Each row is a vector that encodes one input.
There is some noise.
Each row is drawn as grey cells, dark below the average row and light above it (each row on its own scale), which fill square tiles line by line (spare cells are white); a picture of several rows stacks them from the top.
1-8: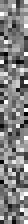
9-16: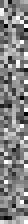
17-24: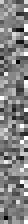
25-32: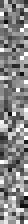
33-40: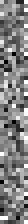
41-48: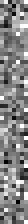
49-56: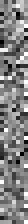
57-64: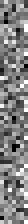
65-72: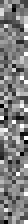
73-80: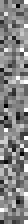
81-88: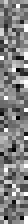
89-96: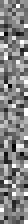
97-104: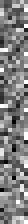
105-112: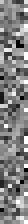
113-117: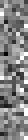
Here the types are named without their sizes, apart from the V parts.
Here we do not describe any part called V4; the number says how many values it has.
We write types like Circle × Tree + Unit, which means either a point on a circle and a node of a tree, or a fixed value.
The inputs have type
(Bool × Bool × Bool × Bool + Unit) × V4 + Tree.
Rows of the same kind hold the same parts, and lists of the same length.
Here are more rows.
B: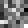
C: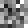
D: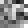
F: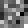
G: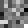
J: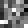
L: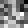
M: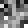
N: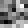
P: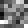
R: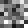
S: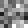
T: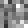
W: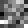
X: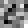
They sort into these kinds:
B, F, G, J, P, W
C, D, N, R, S, T, X
L, M

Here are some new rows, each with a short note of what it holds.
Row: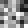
a node of a tree
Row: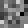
a value of V4
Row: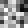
a node of a tree
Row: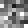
a node of a tree
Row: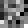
a value of V4
